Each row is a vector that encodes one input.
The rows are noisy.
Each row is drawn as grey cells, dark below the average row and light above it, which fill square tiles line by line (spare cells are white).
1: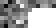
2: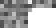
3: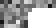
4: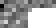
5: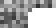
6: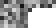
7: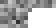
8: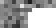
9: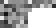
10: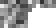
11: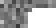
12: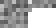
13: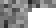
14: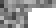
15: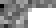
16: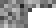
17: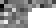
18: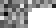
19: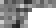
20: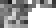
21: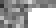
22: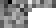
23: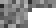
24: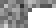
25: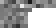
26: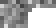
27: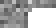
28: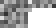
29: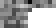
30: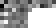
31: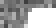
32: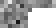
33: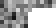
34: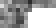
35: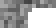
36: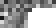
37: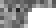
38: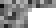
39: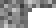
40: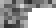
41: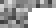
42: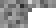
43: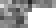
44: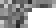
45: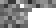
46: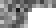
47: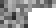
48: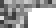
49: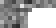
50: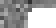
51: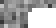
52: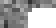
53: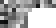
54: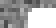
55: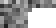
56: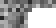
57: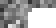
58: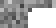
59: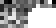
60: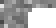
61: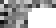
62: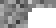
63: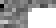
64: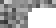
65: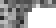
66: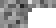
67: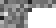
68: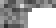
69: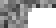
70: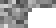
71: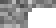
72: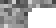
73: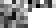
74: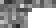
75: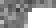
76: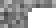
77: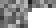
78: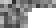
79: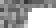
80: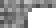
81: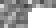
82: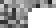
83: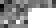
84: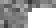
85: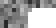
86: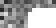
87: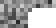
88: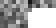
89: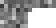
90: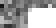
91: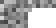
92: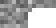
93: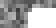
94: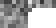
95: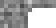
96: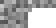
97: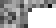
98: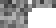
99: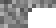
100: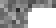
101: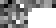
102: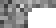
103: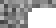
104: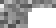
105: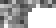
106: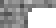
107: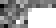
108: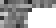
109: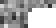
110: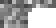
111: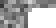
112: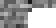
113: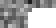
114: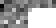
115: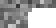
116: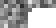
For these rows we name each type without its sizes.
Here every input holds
a true/false value, together with either a fixed value, or a node of a tree.
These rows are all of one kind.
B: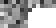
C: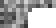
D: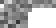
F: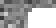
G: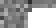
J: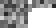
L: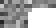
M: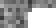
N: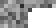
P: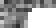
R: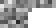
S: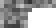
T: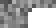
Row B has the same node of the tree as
J, P, S and T.
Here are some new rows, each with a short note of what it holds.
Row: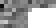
a true/false value
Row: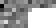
a true/false value
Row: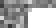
a true/false value
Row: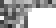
a true/false value
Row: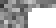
a true/false value
